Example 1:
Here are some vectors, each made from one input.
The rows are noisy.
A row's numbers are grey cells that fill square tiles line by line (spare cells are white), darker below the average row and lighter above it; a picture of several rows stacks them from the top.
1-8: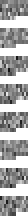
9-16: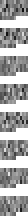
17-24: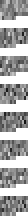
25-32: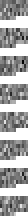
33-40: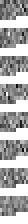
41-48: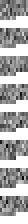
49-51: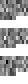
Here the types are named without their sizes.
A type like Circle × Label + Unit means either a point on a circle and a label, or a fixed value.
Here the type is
Bool × Bool × Bool + Line.
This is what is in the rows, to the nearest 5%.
About 35% of them hold a point on a line. The rest hold three true/false values.
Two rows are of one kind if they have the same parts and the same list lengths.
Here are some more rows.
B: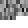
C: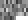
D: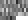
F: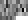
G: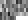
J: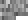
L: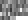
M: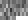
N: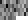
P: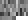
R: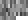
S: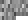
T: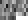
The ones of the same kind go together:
B, C, D, F, G, N, T
J, L, M, P, R, S

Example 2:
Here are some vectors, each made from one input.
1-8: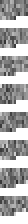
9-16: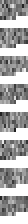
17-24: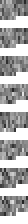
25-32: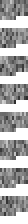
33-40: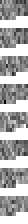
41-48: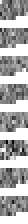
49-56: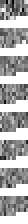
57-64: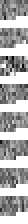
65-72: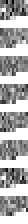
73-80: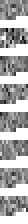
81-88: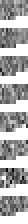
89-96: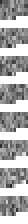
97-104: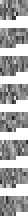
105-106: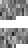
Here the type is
List2(Line8).
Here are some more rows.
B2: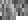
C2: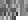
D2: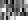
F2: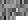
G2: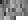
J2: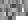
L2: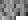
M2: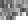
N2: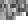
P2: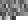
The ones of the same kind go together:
B2, J2, L2, N2
C2, F2, G2, M2, P2
D2

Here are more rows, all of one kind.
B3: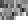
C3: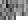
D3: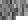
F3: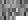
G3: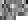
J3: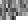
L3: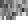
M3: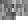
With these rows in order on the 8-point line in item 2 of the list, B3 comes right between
L3 and M3.
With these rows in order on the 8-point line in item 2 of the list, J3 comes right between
F3 and G3.
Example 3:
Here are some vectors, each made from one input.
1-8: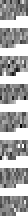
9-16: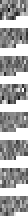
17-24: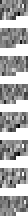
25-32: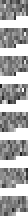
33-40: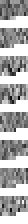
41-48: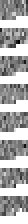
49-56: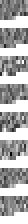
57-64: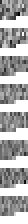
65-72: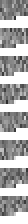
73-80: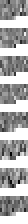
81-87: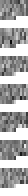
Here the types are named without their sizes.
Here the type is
Bool × Bool × Bool × Bool + Line.
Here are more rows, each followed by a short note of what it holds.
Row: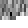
a point on a line
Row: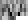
a point on a line
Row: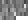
four true/false values
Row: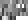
a point on a line
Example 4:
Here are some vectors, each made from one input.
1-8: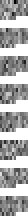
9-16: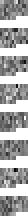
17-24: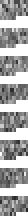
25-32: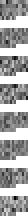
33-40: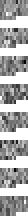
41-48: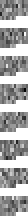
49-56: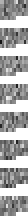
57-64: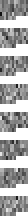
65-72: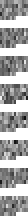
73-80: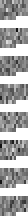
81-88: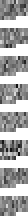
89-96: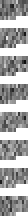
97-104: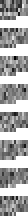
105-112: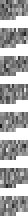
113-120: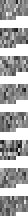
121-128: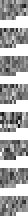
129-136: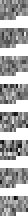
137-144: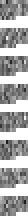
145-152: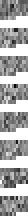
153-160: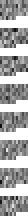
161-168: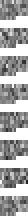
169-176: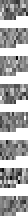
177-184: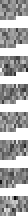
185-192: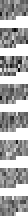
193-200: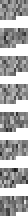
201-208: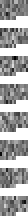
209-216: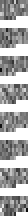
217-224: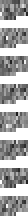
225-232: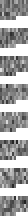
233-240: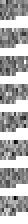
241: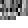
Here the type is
Bool × Bool × Bool + Circle16 + Unit.
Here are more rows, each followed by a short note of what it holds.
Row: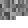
a point on a 16-point circle
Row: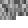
three true/false values
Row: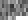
a point on a 16-point circle
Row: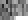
a point on a 16-point circle
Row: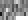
a point on a 16-point circle
